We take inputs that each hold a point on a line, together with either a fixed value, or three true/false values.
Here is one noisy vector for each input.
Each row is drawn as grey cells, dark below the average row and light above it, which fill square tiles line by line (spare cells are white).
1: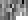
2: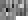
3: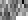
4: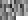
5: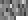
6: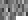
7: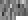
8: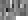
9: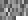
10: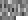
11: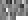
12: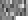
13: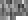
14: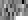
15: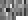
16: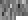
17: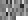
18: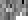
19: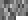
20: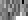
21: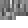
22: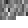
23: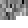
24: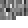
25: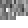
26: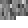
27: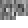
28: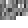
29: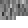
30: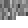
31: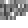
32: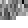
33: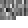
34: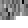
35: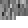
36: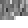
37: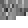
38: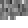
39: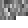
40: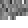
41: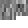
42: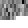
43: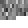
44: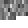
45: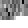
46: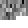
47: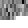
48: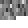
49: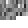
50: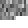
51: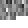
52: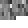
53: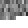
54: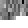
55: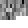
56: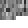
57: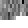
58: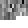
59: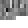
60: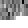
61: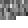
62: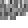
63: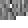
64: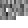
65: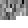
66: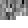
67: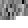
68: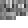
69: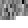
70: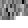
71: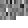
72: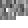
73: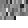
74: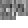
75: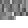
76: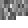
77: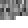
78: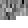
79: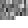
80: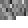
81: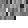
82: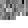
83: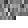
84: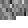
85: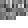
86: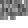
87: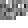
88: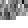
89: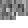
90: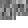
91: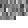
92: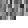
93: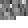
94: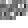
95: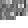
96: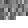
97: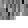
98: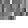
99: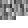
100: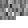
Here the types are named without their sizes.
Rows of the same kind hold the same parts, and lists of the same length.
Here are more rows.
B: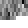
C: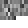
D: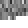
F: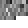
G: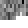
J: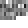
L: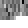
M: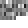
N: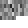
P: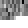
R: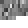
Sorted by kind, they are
B, G, L, P
C, D, F, J, M, N, R

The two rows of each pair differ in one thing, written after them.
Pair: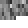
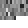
the place on the line
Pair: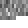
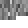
the place on the line
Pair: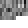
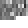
one of the three true/false values
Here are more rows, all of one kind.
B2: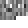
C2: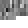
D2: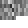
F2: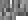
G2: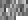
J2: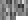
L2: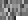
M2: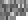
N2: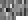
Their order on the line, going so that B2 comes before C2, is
B2, M2, N2, C2, F2, J2, G2, L2, D2.
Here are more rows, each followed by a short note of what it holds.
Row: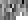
a point on a line
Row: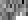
a point on a line
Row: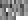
a point on a line and three true/false values
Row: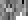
a point on a line
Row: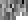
a point on a line
